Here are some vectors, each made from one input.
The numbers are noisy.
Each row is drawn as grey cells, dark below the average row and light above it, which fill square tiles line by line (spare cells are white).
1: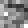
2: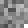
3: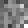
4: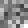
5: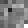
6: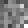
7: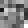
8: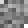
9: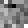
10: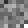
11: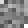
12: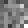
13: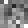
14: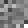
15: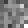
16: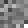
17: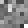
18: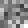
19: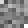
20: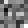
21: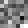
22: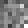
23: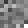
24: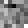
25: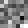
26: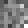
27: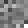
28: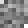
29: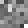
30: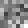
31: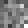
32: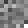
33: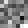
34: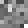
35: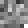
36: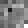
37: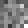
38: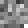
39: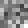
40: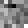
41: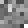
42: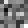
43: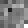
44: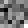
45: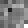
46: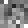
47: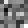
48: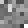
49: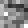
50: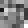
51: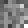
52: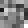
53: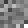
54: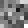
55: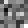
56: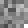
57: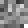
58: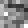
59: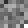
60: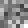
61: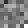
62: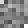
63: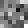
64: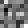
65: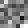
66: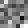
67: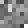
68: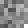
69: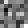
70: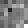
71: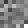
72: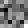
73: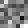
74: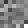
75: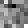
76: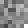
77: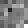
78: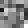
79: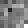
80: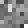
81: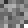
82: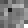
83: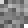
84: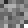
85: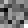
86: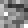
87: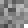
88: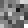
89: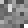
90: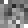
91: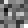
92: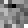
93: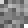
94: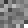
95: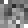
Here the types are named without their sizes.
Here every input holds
either a point on a circle, or three true/false values.
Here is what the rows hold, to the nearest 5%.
About 45% of them hold a point on a circle. The rest hold three true/false values.
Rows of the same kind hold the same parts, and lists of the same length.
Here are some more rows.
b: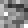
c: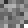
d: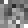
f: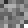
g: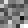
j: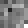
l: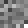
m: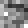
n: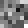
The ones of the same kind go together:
b, d, g, m, n
c, f, j, l

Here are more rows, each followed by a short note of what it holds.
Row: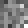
three true/false values
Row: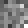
three true/false values
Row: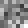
a point on a circle
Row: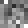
a point on a circle
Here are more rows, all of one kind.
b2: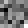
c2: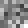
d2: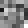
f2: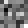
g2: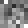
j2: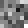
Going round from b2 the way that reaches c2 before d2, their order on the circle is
b2, f2, c2, g2, d2, j2.
